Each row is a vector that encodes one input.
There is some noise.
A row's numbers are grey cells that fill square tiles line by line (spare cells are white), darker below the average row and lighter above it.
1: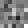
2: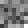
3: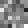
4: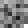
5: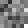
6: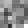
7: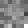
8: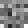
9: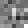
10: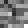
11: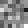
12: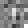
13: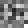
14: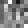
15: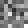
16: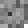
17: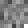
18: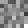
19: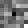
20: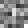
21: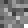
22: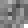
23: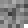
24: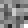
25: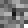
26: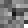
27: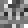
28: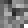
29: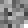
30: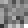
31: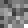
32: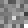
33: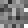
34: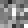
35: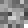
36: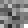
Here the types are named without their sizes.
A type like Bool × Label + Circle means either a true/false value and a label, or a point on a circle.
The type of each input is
Bool × Line × Line.
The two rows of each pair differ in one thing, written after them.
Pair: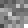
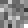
the true/false value
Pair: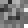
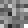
the true/false value
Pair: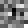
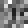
the true/false value
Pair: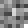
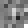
the true/false value
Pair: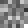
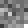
the true/false value
